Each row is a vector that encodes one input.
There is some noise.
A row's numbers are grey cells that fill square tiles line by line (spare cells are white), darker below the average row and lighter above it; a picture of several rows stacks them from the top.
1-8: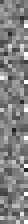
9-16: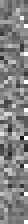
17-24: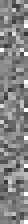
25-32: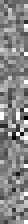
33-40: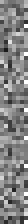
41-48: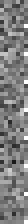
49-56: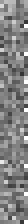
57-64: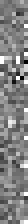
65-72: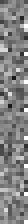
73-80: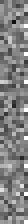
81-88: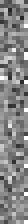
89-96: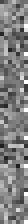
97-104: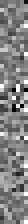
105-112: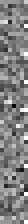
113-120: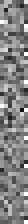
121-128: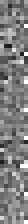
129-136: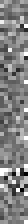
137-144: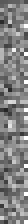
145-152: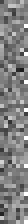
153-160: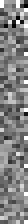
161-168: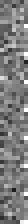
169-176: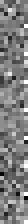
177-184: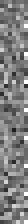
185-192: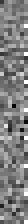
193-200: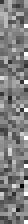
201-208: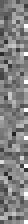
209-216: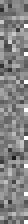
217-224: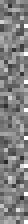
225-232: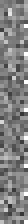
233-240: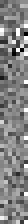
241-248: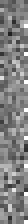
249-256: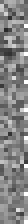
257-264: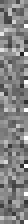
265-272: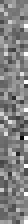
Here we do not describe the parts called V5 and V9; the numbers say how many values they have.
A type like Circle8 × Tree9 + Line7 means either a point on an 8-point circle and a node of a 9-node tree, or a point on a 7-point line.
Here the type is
(Bool × Circle6 + V9) × V5 + Unit.
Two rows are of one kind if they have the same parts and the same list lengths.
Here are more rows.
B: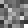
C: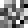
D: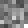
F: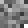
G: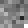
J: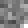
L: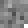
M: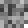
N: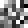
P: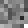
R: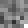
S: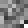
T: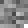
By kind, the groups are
B, D, F, M, S
C, N
G, J, L, P, R, T

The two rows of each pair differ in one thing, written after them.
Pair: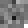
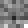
the value of V9
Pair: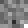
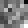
the value of V5
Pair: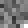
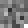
the value of V5
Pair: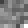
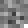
the value of V9
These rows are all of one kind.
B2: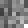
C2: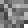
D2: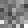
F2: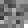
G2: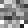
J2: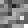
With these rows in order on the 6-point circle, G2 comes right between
F2 and J2.
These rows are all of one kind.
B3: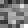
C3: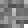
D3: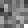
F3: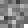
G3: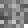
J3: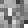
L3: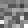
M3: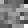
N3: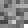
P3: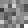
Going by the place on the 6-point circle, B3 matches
C3, F3, J3 and N3.
